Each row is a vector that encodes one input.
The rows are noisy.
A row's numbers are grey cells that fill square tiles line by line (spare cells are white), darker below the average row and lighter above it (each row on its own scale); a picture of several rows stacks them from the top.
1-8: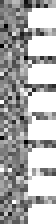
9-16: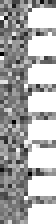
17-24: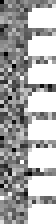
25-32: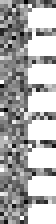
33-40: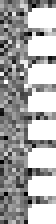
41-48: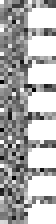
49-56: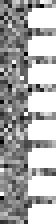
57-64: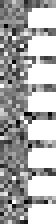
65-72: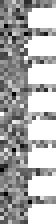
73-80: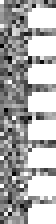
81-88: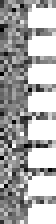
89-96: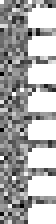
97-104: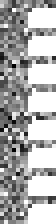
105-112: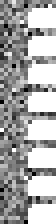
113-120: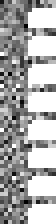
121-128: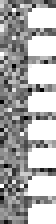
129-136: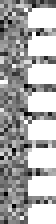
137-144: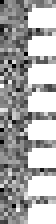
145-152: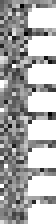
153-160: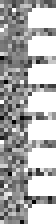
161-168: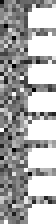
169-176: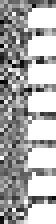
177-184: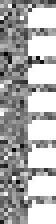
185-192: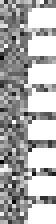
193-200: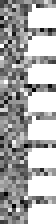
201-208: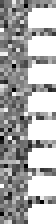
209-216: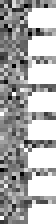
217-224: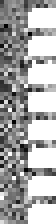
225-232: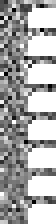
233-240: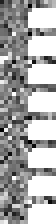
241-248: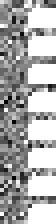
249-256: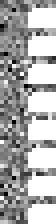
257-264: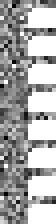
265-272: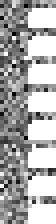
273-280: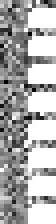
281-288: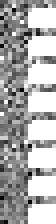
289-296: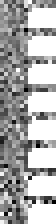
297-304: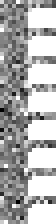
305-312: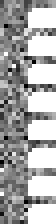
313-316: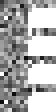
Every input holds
a point on a 10-point line.
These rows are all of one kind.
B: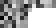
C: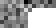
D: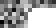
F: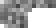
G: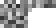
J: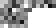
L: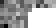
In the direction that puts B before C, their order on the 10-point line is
L, B, G, F, J, C, D.
